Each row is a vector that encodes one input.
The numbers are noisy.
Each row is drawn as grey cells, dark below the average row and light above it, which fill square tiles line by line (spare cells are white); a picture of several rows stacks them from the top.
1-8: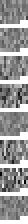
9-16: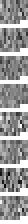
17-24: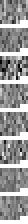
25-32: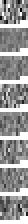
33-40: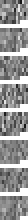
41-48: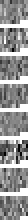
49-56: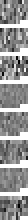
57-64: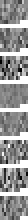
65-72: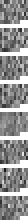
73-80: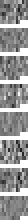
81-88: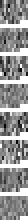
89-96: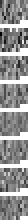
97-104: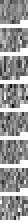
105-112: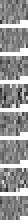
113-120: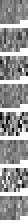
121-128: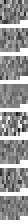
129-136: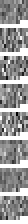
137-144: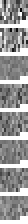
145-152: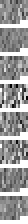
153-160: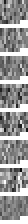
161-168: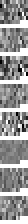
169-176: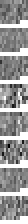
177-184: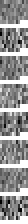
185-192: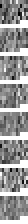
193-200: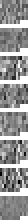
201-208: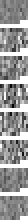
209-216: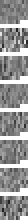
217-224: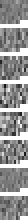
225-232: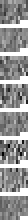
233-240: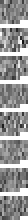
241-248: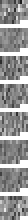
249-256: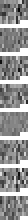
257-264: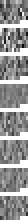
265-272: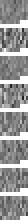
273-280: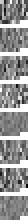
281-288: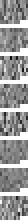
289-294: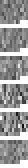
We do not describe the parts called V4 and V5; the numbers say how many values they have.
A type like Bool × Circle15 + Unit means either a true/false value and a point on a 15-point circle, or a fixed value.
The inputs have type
Bool × V4 × V5 + Line6 × List2(Line7).
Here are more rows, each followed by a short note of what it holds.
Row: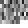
a point on a 6-point line, together with a list of one item
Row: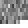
a true/false value, a value of V4 and a value of V5
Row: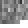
a point on a 6-point line, together with the empty list
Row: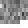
a point on a 6-point line, together with a list of two items
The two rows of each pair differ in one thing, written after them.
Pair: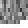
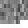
the place on the 6-point line
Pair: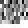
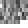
the place on the 7-point line in item 2 of the list
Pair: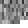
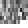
the place on the 7-point line in item 2 of the list
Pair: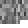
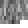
the place on the 7-point line in item 1 of the list
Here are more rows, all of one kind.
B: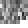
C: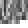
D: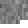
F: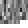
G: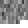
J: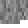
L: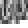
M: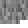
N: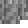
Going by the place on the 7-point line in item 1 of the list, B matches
F and J.
